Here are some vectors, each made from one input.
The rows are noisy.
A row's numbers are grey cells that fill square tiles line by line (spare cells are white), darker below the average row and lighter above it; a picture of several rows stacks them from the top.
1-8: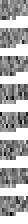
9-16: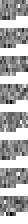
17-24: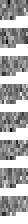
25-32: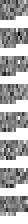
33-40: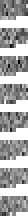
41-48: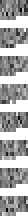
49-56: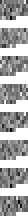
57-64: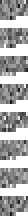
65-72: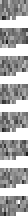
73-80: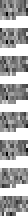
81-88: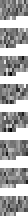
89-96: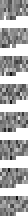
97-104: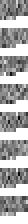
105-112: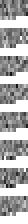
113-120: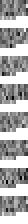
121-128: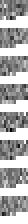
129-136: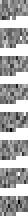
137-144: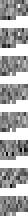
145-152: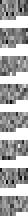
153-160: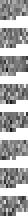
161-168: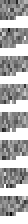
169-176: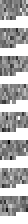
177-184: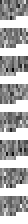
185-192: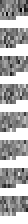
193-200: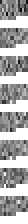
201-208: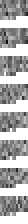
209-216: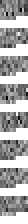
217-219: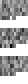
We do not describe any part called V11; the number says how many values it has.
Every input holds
a point on a 13-point line, three true/false values and a value of V11.
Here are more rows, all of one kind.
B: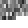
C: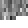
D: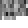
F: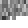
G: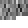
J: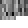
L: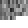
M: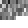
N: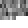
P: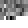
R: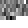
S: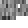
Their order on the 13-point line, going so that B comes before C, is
N, D, J, G, F, S, B, M, L, R, P, C.
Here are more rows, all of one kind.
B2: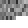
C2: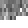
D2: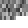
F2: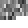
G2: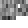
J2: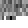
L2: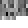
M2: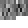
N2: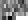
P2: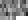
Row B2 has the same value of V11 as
F2, G2, J2 and N2.
